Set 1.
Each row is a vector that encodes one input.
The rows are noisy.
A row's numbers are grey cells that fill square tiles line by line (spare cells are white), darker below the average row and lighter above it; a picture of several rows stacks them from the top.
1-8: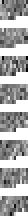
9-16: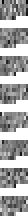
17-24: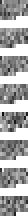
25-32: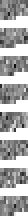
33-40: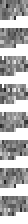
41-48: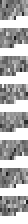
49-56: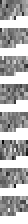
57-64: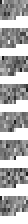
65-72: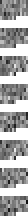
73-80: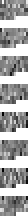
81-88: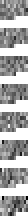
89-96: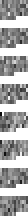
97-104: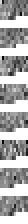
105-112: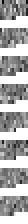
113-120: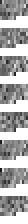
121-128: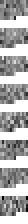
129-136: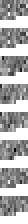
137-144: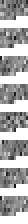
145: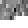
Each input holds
either a fixed value, or three true/false values.
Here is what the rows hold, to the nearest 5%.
About 5% of them hold a fixed value. The rest hold three true/false values.
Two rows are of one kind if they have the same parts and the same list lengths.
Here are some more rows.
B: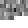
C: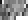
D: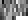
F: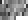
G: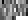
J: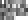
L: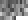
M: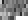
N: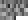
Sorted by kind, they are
B, C, F, J, L, M, N
D, G

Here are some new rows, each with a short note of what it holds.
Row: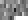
three true/false values
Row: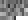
three true/false values
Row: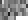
three true/false values
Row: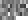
three true/false values
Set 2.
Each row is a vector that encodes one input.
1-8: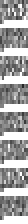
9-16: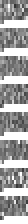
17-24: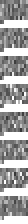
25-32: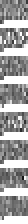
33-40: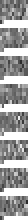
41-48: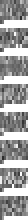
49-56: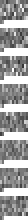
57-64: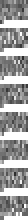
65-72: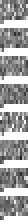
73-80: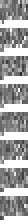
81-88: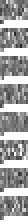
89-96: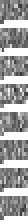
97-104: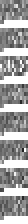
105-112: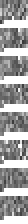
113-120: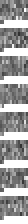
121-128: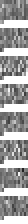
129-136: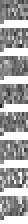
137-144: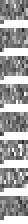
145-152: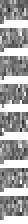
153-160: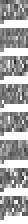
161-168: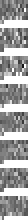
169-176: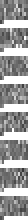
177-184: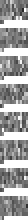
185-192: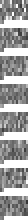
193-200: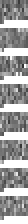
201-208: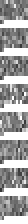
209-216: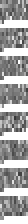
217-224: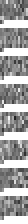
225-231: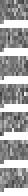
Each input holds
four true/false values.
